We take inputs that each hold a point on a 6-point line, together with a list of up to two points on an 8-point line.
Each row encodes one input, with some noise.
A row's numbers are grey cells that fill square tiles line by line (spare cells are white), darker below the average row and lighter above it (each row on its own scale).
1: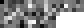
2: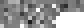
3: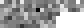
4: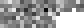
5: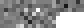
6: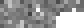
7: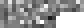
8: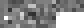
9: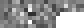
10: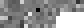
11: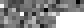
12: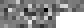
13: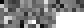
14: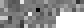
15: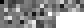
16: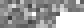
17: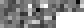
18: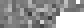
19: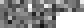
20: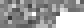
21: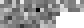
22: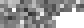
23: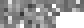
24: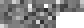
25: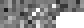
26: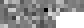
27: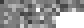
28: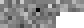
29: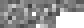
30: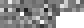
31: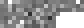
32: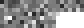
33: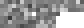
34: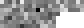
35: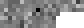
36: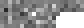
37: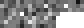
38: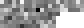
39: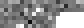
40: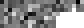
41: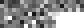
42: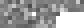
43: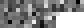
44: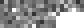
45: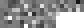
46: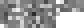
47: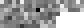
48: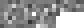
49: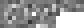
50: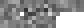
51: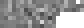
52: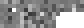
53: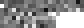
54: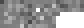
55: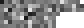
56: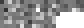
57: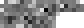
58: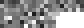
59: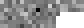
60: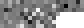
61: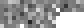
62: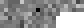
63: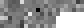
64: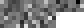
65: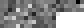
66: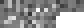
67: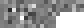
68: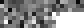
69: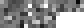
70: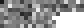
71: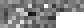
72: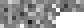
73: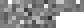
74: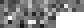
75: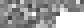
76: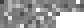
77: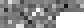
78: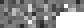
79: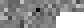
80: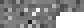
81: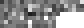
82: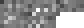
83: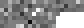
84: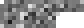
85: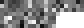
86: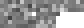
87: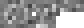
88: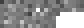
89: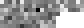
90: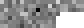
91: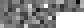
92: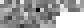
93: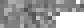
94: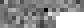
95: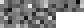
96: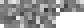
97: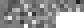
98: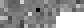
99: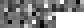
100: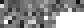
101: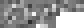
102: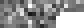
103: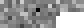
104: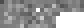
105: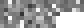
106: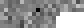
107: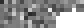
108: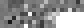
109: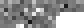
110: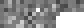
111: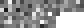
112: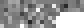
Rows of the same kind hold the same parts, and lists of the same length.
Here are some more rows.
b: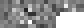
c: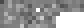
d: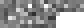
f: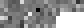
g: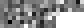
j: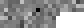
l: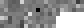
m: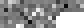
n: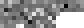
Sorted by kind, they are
b, d, m, n
c, g
f, j, l

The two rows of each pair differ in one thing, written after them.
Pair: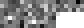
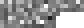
the place on the 6-point line
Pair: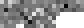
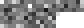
the place on the 6-point line
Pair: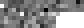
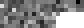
the place on the 8-point line in item 1 of the list
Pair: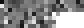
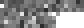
the place on the 8-point line in item 1 of the list
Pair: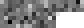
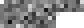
the place on the 6-point line
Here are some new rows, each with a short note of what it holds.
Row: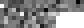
a point on a 6-point line, together with a list of two items
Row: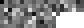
a point on a 6-point line, together with a list of two items
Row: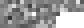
a point on a 6-point line, together with the empty list
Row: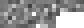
a point on a 6-point line, together with the empty list
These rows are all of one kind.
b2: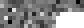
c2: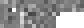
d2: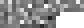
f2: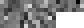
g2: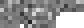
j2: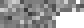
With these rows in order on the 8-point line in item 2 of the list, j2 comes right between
f2 and g2.
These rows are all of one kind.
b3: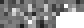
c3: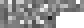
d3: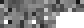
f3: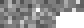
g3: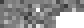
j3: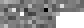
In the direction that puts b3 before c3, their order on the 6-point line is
d3, b3, j3, c3, f3, g3.
